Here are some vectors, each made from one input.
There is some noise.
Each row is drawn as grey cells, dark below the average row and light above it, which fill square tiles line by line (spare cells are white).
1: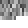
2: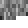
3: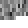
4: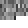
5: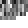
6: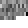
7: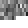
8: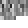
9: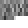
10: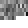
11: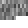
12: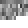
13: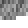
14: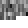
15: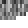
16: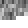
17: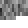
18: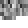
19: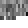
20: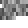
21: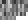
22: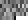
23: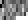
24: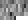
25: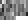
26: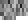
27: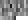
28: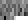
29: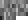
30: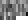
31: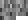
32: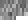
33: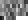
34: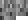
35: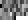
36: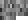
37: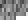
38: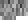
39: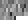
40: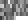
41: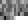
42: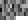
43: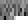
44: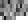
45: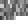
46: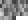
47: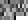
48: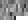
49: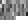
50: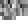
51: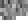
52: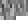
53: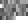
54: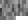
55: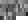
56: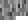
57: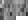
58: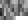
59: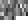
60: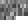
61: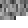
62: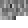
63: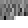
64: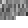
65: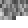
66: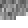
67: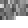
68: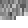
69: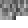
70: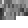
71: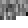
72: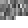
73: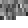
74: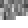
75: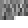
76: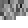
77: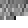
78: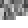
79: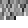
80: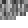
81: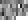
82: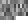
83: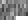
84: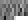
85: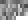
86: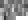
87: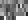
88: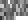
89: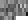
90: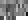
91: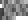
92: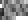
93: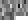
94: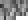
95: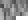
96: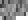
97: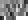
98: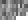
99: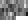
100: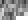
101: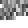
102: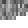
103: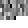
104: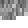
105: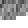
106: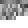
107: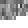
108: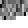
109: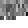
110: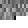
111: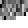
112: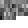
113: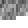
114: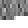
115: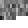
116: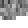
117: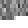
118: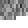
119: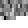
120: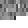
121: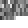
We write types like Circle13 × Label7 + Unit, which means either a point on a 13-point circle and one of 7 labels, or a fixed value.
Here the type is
Bool × (Circle9 + Unit).
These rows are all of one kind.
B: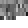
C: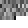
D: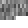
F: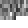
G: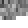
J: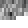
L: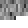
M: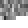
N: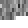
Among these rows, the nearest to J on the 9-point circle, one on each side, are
L and N.
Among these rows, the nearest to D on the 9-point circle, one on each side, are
F and M.
